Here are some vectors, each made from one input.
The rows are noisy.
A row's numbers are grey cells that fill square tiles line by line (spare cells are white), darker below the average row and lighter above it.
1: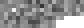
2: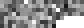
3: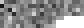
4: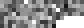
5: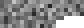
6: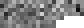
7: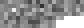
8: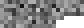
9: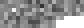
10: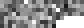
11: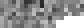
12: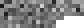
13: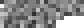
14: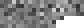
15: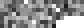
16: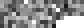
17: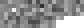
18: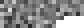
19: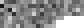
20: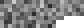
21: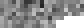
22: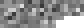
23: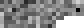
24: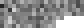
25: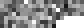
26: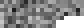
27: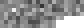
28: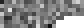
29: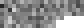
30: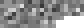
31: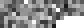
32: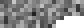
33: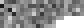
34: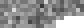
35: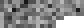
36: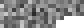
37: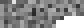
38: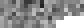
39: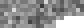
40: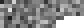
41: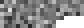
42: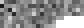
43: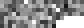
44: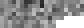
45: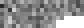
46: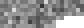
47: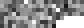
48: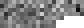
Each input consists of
a list of up to two points on a 6-point line.
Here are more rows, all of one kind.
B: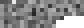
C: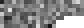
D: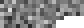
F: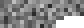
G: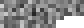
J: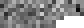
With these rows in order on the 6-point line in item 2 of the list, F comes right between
B and J.
